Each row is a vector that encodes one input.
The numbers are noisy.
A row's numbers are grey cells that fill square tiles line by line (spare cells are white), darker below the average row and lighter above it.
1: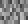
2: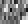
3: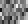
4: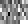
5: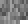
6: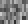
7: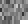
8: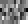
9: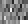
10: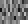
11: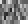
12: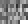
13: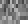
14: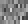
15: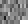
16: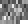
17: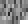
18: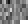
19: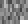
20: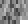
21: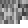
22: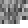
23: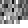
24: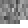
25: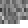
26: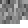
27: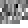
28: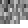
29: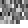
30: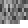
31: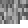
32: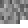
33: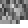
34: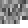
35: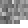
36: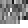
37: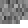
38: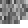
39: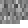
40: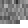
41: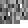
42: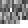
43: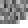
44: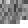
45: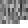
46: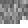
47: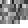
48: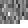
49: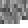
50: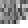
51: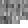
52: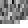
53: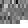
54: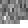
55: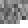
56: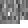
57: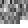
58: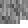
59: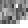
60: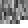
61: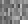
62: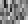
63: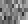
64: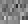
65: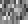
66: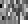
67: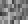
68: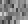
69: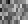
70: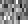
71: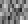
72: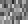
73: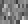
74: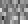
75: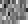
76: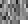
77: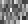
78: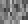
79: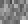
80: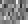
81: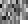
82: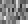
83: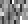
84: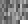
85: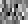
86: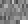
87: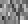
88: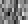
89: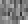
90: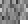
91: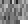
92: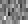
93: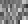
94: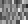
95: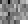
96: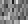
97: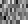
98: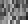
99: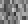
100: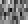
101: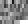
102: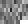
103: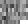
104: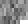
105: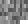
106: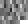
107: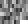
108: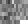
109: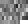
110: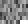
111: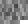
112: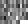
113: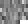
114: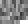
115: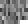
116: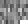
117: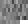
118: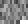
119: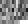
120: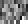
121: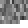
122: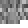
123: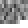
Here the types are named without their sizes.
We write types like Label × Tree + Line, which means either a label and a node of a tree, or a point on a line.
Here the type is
Bool × Circle × Label × Line.
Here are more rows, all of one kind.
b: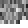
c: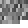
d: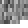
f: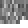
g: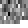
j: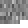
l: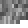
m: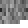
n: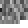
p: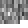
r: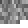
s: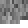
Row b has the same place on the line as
f and m.
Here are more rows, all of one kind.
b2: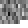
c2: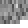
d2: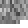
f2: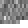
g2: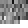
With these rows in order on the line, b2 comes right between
c2 and g2.
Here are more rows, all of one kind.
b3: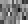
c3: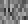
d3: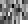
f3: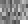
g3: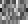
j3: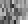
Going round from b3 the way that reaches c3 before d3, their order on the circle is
b3, c3, f3, g3, j3, d3.
